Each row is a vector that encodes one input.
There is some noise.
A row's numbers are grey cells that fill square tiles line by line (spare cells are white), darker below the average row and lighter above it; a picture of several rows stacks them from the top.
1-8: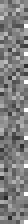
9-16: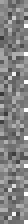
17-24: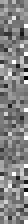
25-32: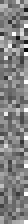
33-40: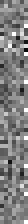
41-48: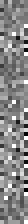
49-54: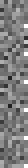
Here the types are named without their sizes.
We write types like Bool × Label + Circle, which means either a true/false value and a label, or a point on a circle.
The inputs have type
List(Line).
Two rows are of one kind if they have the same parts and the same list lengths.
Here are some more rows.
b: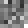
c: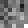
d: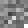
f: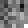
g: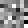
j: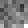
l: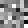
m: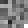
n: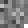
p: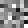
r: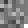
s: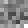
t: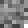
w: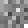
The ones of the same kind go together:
b, d, s, t, w
c, f, j, m, n, r
g, l, p

